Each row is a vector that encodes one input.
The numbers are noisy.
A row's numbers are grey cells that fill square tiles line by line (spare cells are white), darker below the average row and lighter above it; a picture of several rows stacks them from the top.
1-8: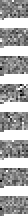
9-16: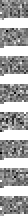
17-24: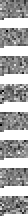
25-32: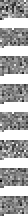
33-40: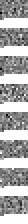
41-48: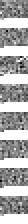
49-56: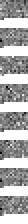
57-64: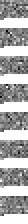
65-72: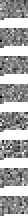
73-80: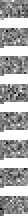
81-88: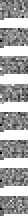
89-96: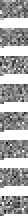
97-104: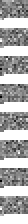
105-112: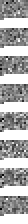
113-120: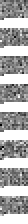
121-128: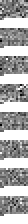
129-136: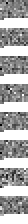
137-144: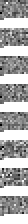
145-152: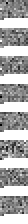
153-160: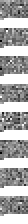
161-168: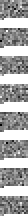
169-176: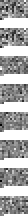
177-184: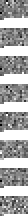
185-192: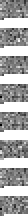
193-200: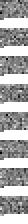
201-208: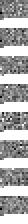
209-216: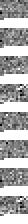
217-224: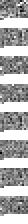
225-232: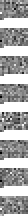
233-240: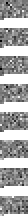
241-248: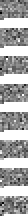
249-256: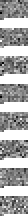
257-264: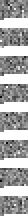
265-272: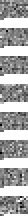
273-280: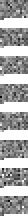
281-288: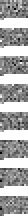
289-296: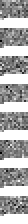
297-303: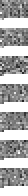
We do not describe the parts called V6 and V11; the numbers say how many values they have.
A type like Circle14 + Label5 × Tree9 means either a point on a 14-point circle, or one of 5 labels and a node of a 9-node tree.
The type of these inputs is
Bool × Bool × Bool × (Circle9 + Unit) + Line7 × V11 + V6.
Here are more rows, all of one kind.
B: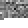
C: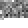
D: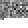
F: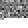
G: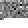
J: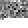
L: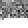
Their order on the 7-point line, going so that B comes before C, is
J, D, G, B, F, L, C.
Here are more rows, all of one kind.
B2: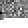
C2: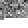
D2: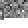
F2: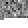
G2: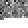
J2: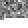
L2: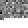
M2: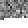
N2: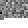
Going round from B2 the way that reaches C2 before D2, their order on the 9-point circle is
B2, C2, D2, G2, M2, L2, N2, F2, J2.
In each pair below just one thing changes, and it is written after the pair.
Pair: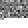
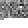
the value of V11
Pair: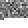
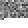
the value of V11
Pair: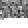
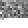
the value of V11
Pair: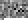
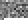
the place on the 7-point line
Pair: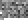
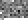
the value of V11
